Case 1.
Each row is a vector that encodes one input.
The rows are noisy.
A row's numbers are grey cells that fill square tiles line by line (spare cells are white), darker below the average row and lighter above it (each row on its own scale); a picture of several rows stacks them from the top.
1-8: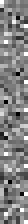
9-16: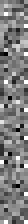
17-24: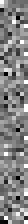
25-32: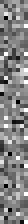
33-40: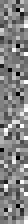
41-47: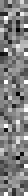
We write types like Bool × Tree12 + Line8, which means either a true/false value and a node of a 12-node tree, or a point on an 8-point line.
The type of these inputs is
Label9.
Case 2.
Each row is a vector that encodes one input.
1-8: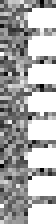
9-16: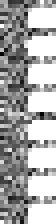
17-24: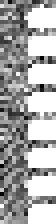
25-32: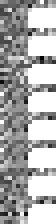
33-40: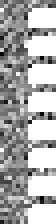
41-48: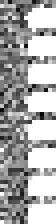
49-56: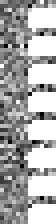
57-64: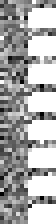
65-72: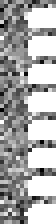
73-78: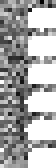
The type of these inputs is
Bool × Bool × Bool.
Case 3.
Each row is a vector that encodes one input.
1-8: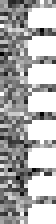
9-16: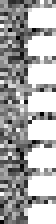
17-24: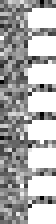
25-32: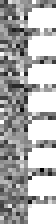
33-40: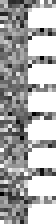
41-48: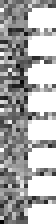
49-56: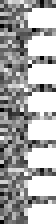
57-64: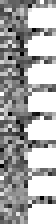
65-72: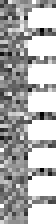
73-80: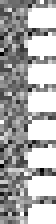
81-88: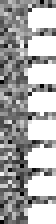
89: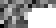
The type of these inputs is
Bool × Bool × Bool.
